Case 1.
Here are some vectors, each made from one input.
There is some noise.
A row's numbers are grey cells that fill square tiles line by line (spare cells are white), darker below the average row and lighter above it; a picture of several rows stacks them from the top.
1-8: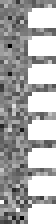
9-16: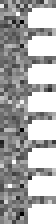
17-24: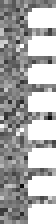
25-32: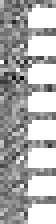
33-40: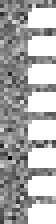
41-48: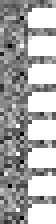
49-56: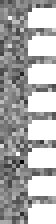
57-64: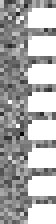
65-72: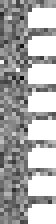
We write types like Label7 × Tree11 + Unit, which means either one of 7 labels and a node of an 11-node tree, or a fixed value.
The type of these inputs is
List2(Line7).
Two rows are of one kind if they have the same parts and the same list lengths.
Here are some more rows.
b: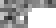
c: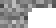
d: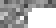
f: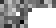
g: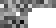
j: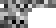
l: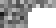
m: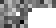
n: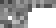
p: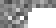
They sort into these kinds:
b, c, d, l, p
f, g, j, m
n

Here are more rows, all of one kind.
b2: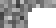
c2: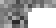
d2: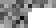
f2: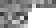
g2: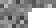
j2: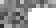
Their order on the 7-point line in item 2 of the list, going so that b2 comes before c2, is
f2, j2, b2, g2, c2, d2.
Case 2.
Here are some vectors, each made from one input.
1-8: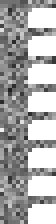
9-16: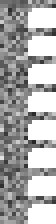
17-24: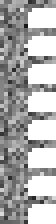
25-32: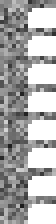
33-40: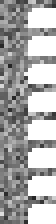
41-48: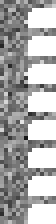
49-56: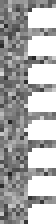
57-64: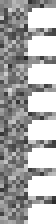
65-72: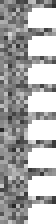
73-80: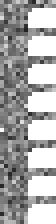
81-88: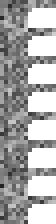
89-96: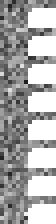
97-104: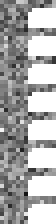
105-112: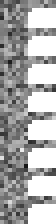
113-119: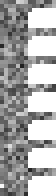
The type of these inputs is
Bool × Tree13.
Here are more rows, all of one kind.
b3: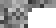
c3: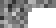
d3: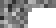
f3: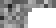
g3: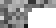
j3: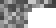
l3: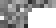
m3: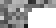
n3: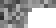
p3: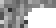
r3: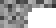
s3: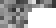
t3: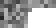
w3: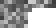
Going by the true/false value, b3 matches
g3, l3 and m3.
